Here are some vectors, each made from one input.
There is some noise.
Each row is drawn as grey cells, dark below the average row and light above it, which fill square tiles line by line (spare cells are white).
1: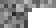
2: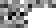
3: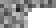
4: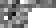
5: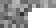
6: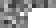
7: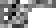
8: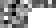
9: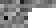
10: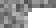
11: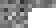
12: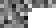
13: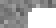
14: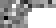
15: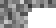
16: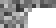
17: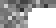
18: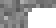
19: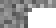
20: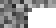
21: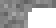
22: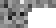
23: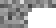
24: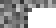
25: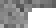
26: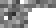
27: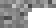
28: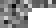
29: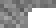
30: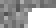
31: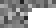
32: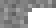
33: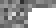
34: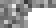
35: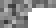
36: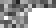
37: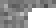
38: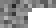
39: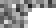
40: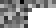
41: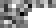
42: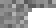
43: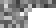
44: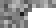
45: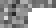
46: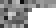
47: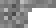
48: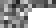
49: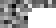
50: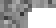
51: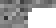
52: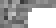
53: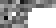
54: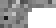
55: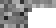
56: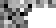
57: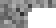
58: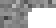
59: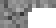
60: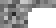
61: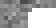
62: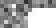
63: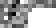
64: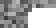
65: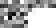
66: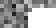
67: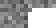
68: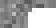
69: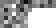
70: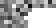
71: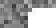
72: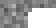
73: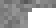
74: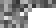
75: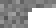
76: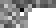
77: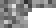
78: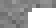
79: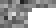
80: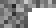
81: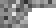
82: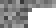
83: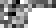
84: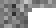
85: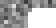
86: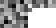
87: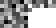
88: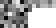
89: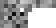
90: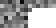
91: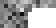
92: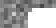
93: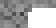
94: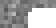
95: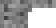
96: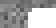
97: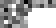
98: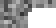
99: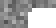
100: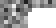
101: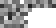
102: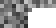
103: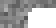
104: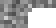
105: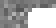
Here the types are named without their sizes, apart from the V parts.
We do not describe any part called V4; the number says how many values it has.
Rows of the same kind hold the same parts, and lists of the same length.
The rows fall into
2 kinds.
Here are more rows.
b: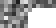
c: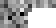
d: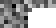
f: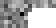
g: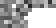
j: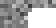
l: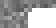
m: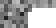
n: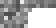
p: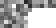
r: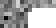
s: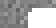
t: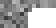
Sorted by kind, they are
b, c, d, f, l, m, n, p, t
g, j, r, s

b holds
a node of a tree and four true/false values.
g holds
a point on a line, a node of a tree and a value of V4.
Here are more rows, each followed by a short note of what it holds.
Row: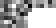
a node of a tree and four true/false values
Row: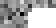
a node of a tree and four true/false values
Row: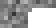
a node of a tree and four true/false values
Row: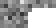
a node of a tree and four true/false values
